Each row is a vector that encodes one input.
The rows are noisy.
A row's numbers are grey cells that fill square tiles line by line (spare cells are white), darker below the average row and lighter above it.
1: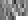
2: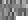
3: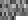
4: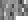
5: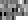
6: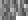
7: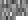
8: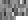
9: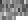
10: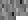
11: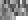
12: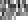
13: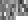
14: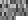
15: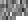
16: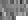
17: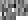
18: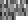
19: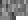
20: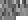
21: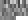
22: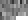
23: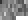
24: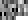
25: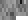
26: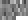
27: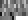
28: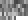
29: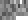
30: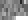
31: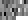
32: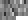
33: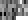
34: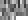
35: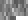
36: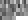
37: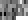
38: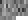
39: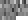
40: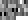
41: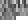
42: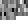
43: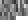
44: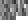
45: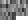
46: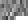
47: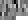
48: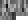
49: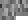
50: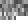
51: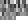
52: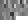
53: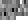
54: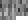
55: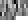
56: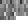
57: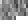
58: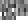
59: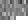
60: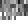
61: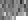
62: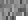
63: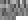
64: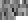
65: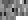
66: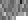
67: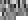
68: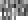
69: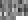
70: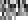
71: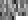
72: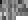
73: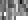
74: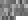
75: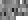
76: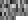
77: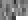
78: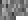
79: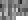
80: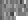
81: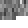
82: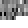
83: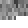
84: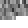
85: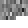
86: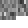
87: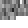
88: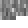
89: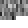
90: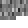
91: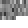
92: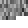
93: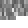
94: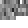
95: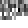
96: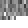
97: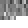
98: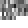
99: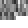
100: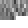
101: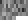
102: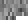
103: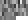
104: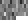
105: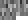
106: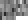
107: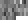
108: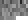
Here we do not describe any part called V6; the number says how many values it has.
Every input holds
one of 5 labels and a value of V6, together with either a fixed value, or a node of a 7-node tree.
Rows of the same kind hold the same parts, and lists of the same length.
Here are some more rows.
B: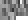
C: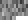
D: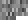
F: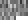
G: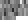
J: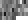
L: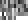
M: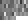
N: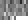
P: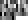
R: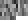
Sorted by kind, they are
B, G, J
C, D, F, L, M, N, P, R

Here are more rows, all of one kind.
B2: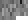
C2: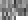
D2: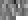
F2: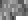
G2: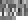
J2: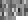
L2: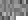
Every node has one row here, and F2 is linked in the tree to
B2, D2 and J2.
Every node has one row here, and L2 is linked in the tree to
B2.
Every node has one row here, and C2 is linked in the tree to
D2.
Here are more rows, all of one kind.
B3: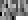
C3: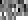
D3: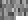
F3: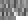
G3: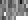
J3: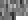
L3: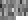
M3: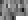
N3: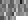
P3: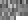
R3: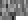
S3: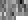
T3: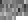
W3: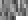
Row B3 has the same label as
C3, F3, T3 and W3.
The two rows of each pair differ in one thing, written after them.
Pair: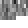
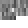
the value of V6
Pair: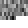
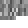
the value of V6
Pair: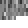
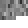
the label
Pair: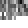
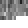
the node of the tree
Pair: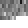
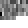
the label
